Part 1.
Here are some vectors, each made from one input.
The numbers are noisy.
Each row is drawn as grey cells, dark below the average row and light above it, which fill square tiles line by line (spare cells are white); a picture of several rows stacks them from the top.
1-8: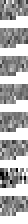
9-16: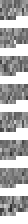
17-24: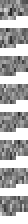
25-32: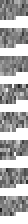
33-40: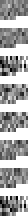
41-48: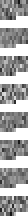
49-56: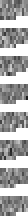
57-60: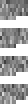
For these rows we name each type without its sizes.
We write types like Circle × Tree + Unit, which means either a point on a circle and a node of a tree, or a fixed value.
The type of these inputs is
List(Line).
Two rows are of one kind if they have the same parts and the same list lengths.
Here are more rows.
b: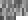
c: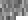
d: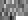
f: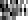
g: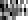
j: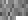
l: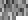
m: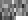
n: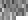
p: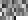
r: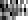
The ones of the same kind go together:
b, c, l, n, p
d, j, m
f, g, r

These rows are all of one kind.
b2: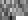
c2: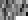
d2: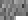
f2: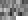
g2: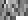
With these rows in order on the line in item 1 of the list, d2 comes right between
c2 and g2.
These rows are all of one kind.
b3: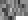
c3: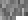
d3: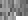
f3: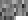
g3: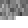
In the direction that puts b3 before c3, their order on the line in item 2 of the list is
f3, b3, g3, c3, d3.
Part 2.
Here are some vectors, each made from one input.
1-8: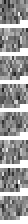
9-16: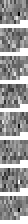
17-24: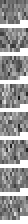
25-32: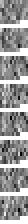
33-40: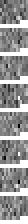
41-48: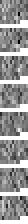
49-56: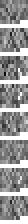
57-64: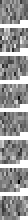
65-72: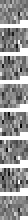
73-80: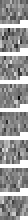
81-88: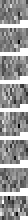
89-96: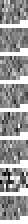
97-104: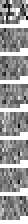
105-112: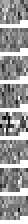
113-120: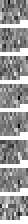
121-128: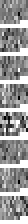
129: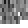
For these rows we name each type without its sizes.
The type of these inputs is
List(Line).
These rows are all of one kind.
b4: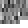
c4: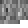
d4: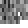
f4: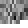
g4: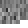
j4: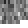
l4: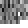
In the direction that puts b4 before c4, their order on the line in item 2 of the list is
j4, d4, l4, b4, f4, g4, c4.
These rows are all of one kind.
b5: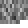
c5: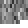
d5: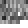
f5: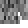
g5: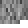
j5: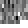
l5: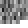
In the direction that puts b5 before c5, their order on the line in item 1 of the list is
j5, f5, l5, d5, g5, b5, c5.
